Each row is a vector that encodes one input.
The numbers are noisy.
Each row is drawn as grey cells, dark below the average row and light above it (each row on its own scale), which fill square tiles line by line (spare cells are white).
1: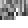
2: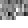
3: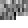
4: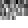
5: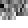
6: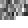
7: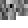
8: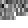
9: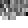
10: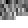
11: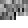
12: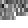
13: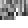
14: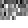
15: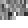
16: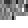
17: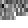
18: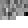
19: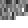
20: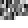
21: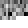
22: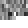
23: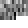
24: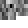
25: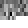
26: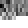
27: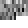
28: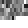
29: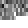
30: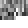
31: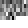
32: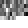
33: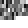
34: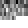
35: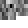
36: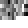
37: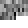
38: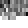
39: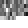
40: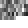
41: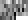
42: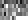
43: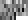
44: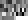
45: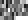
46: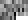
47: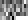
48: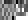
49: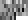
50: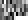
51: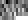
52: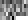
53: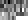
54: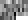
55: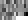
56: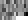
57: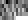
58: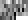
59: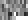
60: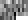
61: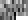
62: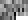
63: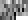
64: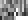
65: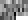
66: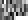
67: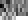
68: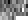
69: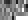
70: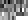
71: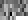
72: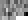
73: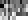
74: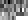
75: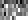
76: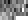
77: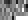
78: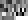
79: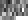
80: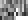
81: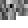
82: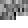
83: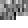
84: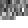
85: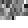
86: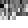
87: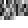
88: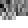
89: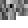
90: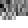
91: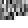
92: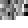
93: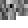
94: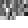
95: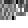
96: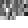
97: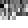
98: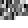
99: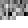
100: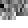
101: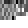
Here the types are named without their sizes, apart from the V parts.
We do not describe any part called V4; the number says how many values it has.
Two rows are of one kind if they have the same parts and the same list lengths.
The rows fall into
3 kinds.
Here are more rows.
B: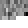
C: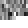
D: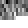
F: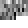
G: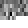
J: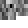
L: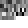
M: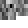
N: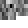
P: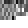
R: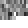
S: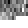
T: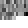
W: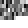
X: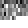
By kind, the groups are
B, C, D, G, L, P, R, S, T, W, X
F
J, M, N

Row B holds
three true/false values and a value of V4.
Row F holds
a node of a tree.
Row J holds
a fixed value.
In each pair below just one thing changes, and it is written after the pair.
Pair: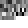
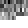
one of the three true/false values
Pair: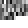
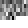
one of the three true/false values
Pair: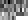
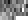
one of the three true/false values
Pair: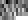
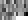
the value of V4
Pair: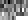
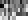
one of the three true/false values
